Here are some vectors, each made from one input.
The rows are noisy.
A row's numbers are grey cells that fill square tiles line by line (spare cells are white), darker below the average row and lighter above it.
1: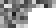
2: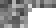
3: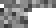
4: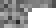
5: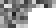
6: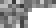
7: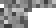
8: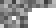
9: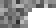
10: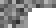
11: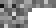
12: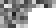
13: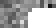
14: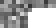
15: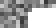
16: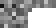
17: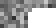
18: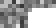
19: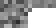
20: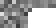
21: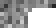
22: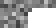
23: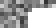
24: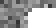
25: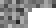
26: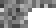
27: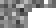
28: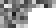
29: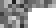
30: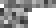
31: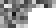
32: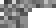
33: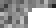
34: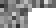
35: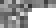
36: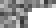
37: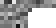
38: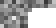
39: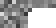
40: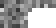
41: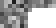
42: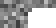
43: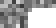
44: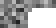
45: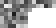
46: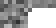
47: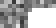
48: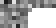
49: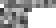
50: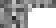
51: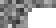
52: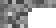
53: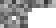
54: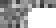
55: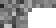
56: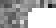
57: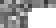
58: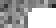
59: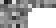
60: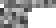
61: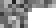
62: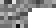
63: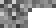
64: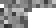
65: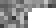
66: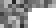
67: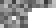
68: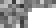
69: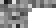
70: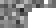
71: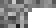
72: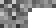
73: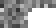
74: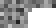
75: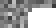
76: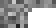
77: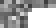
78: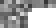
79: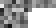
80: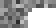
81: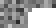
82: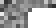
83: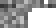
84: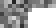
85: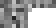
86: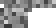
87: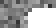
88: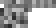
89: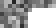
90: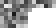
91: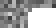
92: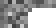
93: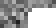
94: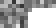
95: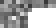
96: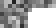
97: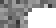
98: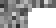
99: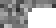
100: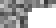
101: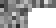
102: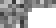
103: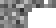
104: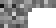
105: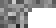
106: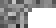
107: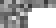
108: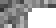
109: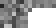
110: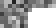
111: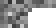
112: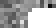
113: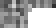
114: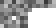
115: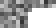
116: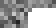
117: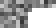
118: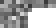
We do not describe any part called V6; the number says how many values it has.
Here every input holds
either a point on a 5-point circle and a true/false value, or a fixed value, or two values of V6.
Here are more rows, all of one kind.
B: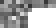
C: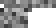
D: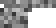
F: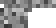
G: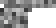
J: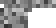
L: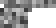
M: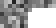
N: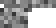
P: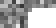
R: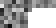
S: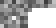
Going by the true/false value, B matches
M, P and S.
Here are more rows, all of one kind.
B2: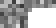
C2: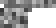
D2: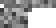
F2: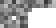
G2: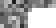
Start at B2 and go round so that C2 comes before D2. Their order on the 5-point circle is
B2, C2, D2, F2, G2.
